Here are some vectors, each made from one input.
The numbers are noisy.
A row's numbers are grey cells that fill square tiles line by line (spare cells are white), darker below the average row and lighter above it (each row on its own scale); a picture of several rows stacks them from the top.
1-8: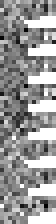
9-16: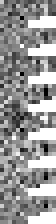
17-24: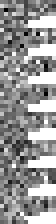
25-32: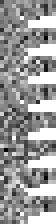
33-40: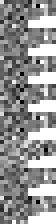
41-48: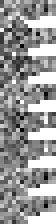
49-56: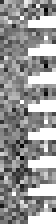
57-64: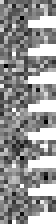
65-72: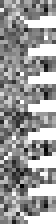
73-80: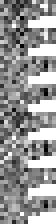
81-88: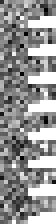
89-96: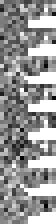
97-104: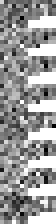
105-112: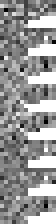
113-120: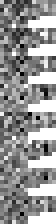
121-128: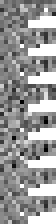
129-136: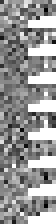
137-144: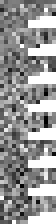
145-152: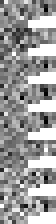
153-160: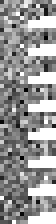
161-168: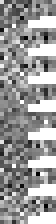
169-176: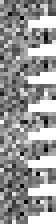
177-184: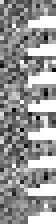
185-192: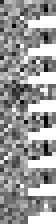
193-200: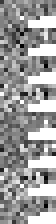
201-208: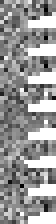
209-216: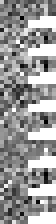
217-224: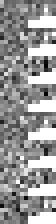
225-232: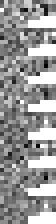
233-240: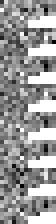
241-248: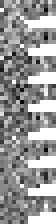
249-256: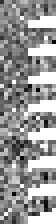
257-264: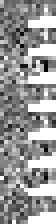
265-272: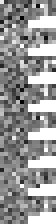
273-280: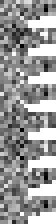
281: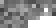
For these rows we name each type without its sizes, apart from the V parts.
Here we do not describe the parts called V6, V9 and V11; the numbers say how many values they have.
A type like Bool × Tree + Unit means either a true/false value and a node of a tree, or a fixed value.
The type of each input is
Label × V6 × V9 × V11 + List(Line).
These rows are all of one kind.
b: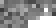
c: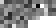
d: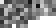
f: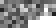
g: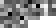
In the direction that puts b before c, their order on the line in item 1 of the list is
f, b, g, c, d.
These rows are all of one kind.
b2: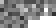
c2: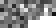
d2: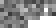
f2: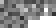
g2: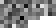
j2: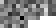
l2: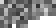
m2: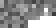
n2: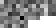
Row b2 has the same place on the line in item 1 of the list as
d2, f2 and m2.
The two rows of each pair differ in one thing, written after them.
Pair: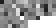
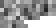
the label
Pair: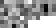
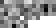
the value of V11
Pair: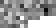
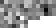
the value of V11
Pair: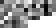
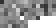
the label
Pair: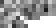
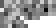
the value of V11
